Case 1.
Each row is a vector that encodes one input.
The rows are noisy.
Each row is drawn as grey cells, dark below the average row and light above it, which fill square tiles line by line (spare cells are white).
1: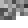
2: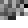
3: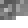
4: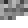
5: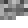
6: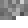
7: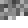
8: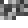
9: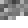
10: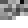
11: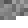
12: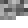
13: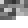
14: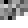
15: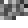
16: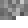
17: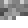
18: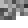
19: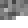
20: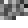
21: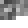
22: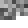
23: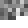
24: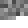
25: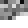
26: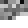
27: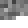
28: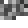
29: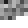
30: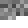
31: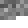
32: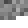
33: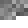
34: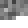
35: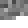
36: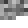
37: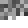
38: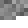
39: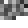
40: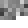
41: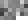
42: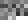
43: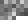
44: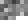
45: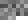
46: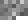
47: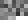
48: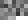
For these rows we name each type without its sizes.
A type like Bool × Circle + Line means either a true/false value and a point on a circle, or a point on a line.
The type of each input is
Tree + Unit.
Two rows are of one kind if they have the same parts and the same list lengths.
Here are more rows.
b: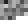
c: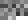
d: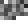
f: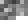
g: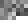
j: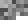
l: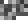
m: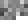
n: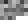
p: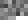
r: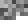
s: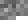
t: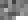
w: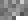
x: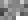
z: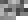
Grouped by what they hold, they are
b, c, f, g, j, m, n, p, r, s, t, w, x, z
d, l

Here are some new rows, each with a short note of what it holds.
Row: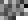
a fixed value
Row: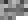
a node of a tree
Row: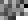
a fixed value
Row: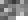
a node of a tree
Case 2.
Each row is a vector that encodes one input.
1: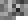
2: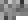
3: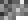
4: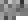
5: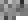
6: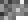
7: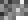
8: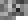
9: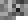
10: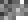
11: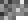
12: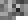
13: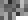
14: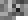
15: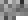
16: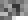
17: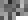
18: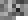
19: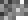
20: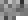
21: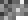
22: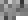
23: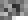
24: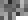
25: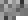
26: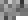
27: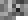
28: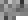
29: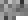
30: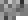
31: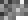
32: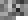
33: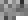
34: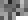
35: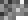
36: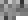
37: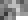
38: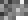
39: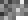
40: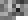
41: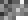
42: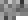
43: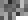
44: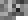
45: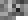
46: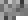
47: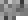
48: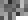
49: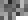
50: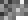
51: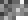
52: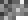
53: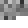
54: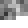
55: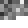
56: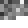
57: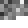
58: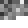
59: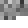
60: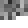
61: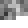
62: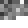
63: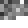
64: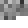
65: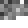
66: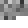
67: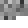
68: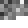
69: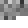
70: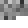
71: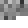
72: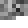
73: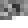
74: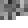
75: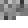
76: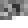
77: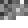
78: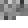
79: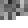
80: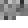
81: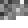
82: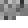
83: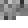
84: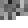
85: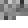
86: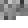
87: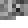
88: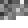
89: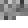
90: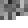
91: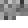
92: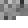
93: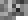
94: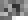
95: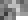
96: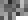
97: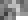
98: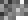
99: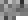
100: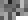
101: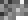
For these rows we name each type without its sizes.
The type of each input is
Circle.
